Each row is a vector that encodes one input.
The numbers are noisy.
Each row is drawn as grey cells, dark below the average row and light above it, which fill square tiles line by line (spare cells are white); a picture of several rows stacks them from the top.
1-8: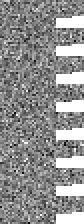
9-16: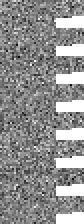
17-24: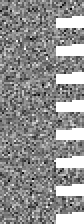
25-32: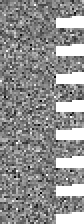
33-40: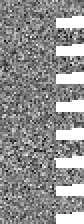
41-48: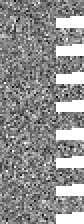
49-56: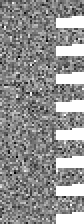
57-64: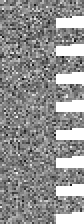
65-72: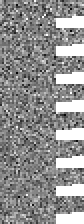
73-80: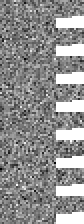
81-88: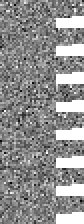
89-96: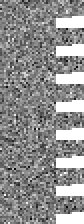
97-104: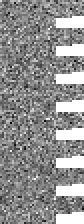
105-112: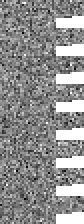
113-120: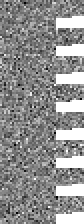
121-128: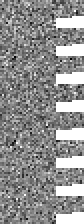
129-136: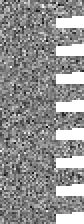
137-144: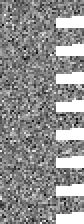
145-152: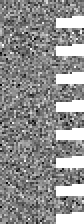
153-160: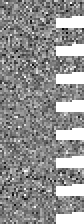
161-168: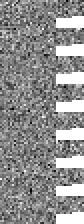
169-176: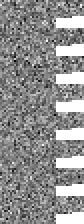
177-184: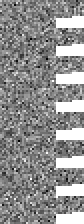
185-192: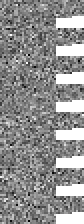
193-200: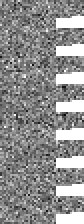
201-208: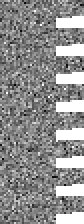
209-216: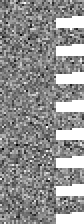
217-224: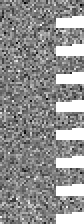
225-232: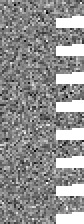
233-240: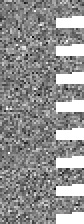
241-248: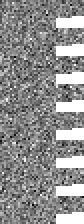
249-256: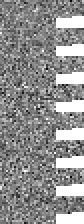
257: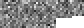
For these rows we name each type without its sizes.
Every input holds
two labels, together with either a point on a circle, or a fixed value.
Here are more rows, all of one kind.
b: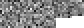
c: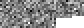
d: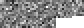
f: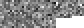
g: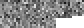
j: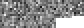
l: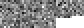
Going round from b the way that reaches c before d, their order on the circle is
b, c, d, j, f, l, g.
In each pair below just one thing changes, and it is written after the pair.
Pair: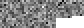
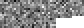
the place on the circle
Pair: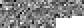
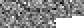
one of the two labels
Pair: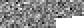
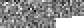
one of the two labels
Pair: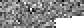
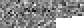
the place on the circle
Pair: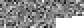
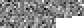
one of the two labels
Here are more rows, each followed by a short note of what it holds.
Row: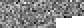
a point on a circle and two labels
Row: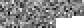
a point on a circle and two labels
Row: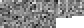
two labels
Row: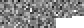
a point on a circle and two labels
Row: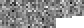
two labels
